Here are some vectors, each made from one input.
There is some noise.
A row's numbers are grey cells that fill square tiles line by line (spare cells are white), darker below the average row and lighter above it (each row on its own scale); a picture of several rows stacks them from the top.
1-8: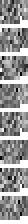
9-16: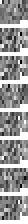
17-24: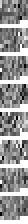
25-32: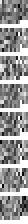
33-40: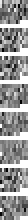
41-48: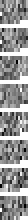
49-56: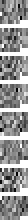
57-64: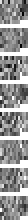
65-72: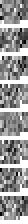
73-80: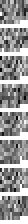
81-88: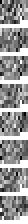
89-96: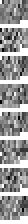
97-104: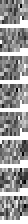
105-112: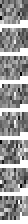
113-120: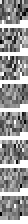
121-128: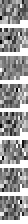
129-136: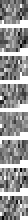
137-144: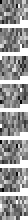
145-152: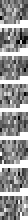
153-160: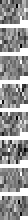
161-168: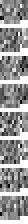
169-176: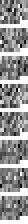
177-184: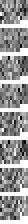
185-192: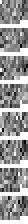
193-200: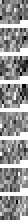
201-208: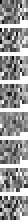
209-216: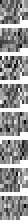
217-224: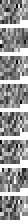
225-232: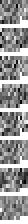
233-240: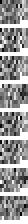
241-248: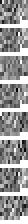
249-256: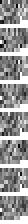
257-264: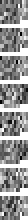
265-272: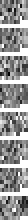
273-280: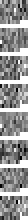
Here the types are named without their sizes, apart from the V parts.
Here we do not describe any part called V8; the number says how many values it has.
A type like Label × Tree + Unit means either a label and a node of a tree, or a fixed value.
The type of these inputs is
Bool × Bool × Bool × Bool × Line + Label × List(V8).
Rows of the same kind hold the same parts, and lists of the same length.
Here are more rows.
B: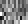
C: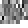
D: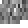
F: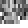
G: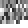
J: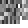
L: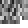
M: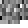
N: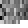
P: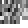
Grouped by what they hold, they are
B, F, N
C, G
D, M
J, L, P

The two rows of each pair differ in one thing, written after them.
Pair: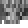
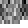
the label
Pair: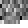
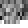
the value of V8 in item 1 of the list
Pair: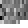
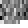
the value of V8 in item 2 of the list
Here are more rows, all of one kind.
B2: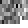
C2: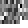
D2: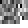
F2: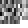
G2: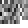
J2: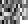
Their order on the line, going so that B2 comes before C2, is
B2, D2, F2, J2, G2, C2.
